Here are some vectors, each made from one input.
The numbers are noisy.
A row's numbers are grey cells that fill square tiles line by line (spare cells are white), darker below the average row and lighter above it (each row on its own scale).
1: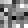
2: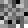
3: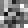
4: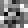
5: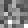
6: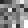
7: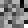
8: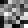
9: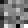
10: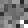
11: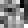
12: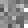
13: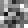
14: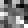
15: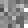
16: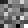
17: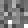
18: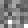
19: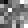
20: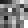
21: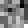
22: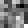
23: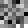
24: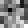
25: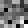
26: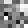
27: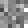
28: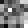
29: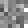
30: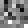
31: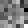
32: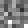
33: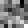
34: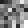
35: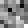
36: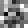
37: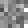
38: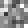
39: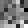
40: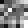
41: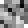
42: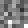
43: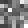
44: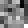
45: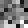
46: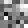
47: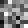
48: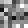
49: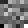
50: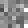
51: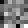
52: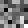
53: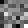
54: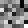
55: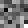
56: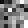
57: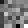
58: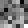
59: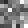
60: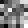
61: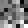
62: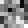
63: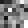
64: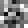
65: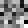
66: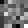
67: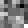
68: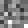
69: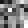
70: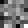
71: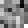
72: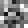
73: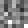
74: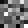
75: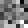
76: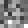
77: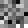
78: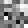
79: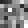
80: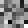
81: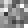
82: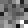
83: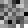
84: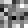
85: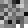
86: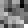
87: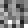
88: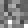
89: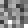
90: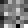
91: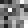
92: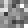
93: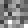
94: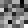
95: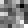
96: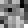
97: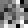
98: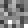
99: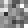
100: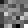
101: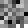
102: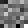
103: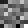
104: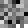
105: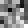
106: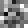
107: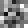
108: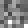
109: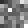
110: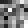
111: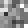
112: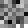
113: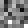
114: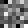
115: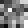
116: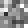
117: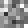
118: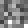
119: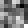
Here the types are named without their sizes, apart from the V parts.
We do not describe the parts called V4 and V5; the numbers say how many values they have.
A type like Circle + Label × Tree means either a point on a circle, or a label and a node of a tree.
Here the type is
Bool × V4 × V5 + Label.
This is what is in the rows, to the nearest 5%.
About 30% of them hold a label. The rest hold a true/false value, a value of V4 and a value of V5.
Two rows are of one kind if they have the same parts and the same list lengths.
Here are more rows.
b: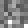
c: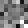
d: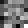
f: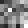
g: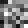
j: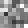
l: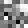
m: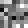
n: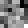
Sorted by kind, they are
b, c, d, f, g, n
j, l, m

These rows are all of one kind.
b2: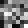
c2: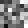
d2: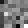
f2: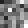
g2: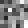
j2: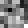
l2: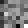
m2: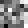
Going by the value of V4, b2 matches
c2 and m2.
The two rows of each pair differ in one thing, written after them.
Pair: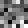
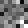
the value of V4
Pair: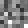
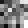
the value of V5
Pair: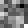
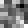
the true/false value
